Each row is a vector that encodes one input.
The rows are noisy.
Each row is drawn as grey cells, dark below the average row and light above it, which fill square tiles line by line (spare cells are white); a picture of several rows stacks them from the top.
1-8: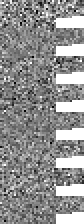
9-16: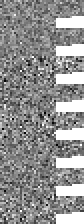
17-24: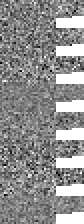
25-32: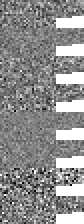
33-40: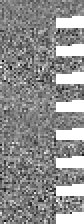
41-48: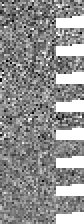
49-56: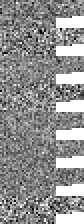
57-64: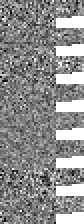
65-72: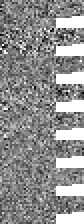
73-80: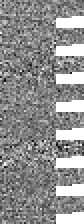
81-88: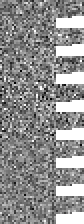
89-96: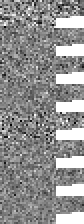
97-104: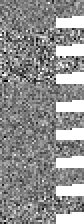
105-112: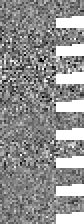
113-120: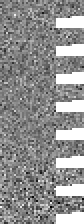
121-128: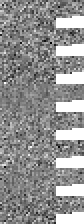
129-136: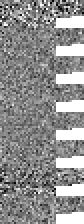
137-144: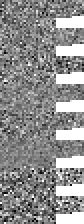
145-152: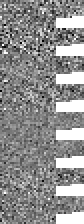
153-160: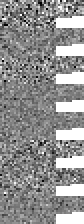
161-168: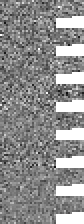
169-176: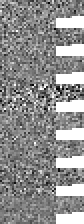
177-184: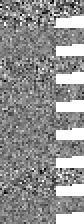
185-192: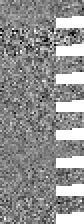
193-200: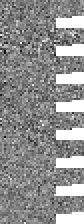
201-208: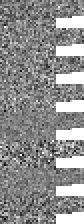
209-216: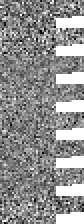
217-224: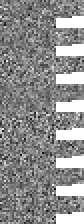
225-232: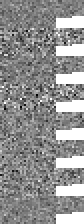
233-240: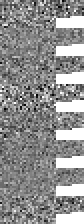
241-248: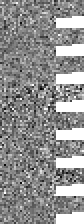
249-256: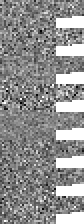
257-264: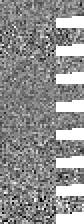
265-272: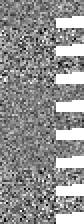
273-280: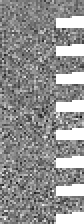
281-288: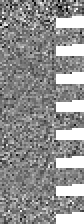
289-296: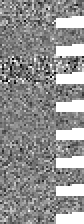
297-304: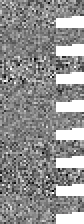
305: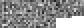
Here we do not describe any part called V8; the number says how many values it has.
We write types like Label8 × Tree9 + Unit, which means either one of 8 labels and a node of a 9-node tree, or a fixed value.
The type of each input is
Bool × V8 + Circle10 × (Circle10 + Line9).
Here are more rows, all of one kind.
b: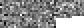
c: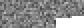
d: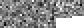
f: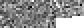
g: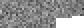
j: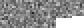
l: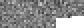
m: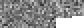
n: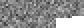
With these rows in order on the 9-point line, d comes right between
c and n.
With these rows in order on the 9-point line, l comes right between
b and n.
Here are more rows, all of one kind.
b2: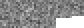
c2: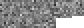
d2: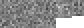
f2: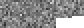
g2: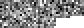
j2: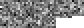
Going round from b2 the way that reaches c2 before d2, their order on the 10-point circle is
b2, c2, d2, f2, j2, g2.
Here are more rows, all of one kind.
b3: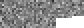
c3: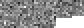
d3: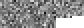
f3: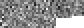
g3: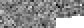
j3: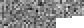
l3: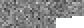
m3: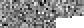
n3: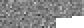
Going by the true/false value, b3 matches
f3, g3 and j3.
